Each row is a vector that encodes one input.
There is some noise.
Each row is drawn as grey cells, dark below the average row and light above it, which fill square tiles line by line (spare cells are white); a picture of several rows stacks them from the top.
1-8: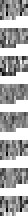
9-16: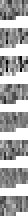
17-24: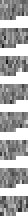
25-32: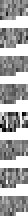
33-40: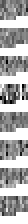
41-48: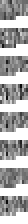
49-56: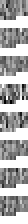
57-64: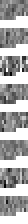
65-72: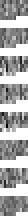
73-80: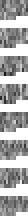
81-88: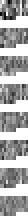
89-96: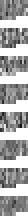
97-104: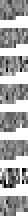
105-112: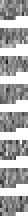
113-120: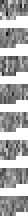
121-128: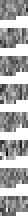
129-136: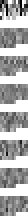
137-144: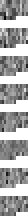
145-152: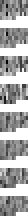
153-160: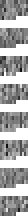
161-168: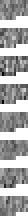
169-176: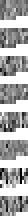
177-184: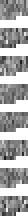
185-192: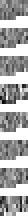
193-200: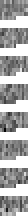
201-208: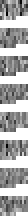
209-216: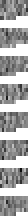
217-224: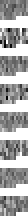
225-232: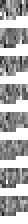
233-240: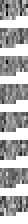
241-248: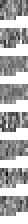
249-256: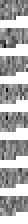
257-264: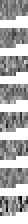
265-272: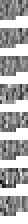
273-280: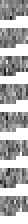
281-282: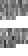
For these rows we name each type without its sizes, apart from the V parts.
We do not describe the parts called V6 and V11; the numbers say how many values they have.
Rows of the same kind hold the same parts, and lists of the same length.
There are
3 kinds of row.
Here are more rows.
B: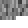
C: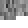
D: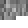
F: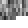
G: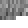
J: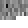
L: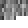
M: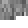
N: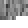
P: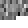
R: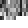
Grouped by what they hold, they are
B, C, J, N
D, L, P, R
F, G, M

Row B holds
a point on a circle and a value of V6.
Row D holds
a point on a line and a true/false value.
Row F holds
a value of V6 and a value of V11.
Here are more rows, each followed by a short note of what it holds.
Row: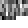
a point on a line and a true/false value
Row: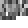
a point on a line and a true/false value
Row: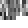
a value of V6 and a value of V11
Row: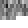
a point on a circle and a value of V6
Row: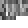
a point on a line and a true/false value
